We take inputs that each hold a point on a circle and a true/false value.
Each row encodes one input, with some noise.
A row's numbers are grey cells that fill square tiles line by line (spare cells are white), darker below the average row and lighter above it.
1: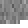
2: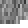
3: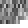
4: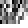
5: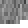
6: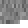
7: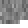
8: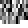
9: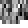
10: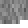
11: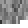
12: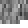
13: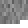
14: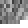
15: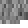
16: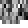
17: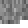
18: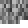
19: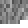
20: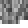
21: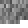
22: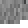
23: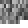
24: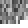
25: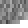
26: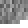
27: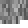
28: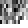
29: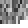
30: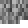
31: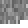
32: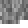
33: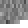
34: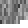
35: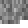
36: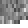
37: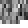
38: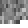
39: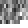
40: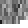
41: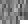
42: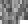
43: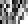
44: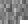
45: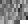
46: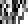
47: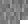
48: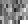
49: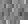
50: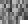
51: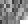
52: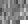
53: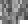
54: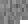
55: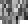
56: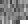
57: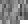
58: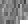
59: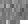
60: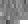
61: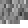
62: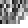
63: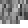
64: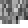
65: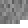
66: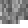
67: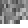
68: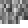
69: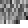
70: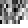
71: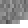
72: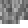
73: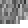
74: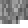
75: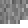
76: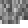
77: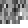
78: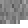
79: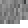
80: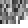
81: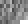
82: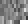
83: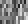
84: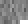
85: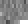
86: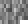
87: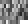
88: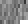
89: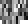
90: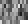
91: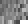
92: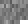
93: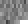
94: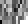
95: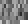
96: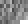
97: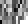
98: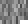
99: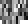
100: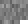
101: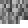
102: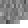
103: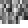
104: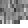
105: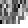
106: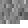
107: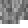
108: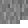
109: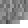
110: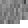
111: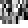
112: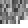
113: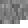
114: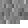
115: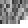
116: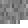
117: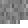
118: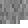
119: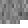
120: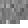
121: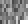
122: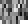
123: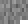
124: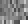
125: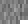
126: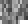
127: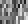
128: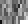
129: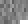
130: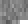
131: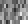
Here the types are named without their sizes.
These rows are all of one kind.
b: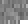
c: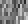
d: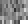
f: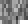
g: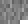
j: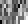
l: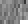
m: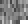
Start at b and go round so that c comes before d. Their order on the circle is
b, g, f, c, l, j, m, d.
